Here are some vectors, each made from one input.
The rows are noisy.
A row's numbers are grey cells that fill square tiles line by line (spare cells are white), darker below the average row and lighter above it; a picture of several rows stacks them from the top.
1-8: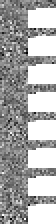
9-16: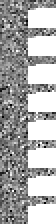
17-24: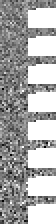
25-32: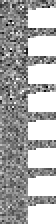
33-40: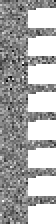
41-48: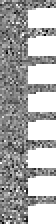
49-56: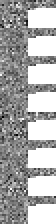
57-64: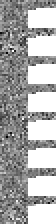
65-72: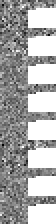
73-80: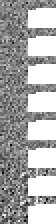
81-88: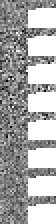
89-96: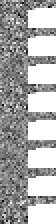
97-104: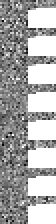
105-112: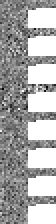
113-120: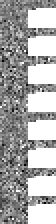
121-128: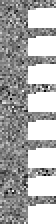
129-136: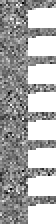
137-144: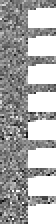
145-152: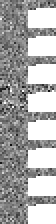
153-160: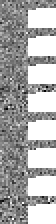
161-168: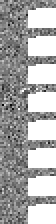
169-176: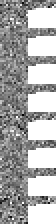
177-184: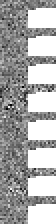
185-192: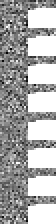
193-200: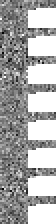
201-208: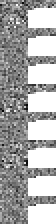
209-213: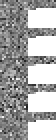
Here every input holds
either a point on a 10-point circle and a point on a 7-point line, or a list of up to two points on a 5-point line.
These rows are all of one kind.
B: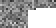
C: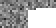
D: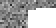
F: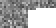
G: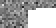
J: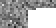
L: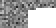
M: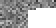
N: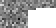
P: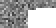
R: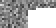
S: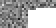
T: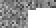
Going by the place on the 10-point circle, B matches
C, M and T.
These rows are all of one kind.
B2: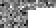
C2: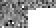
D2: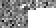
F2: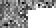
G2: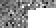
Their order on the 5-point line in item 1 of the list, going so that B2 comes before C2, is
B2, D2, G2, C2, F2.
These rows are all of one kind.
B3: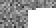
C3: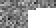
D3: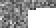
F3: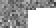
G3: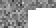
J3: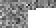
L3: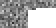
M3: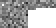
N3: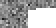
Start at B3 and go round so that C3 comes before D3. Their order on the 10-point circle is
B3, M3, L3, N3, J3, C3, D3, F3, G3.
